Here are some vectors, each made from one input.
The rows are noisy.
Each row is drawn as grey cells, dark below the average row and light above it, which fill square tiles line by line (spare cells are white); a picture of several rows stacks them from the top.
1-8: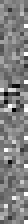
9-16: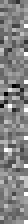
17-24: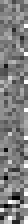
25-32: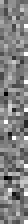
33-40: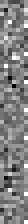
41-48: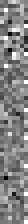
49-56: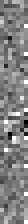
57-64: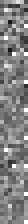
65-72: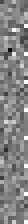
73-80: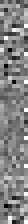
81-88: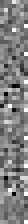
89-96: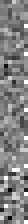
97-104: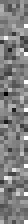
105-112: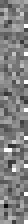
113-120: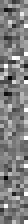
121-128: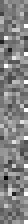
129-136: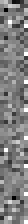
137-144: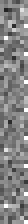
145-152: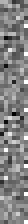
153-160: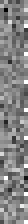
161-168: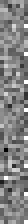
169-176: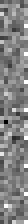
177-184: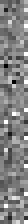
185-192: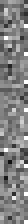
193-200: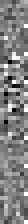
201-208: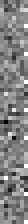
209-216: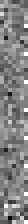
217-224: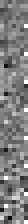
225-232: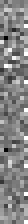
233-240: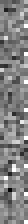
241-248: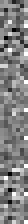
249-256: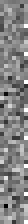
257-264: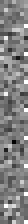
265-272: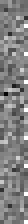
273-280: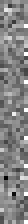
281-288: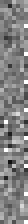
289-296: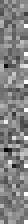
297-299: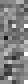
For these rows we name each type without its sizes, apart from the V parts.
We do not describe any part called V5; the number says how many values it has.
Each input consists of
a label, together with either a node of a tree, or a value of V5.
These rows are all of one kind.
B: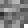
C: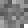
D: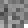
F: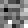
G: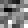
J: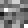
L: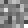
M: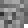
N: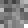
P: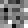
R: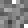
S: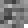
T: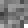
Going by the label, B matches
D, J, M and T.
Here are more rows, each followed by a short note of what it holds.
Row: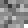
a label and a value of V5
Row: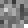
a label and a node of a tree
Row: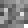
a label and a value of V5
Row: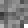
a label and a value of V5
